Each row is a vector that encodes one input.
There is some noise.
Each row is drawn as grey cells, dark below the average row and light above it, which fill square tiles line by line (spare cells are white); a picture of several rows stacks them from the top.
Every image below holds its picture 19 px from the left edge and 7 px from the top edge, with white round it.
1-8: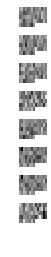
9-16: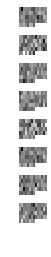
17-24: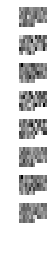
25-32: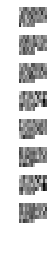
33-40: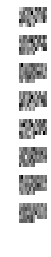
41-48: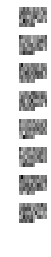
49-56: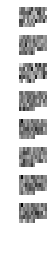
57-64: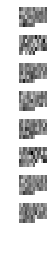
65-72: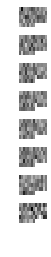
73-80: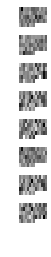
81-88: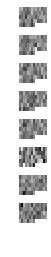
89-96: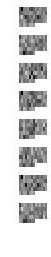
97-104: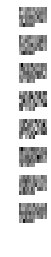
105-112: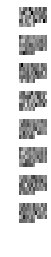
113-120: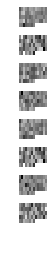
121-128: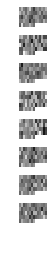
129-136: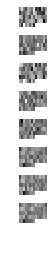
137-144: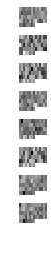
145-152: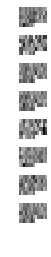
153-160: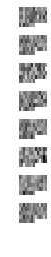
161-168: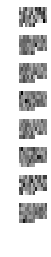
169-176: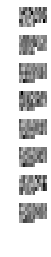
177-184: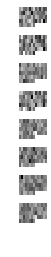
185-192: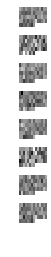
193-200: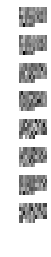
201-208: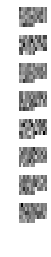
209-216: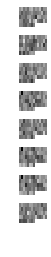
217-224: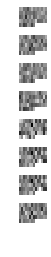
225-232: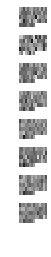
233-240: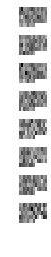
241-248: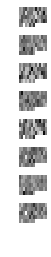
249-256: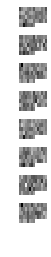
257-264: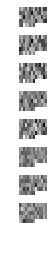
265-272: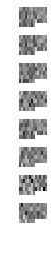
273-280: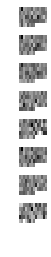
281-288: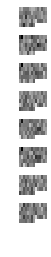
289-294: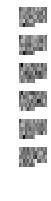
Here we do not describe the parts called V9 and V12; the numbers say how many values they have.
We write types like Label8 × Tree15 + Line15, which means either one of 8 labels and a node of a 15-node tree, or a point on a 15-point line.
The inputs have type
Bool × Label5 × V12 + V9.
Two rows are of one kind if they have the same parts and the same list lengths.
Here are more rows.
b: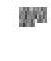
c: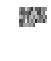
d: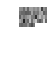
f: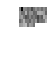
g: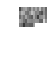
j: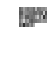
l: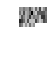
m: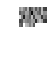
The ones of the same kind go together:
b, d, f, g, j
c, l, m

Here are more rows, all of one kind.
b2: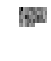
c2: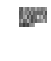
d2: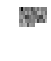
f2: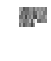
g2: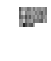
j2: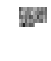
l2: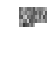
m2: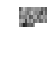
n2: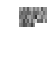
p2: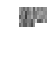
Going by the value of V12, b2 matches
g2 and p2.
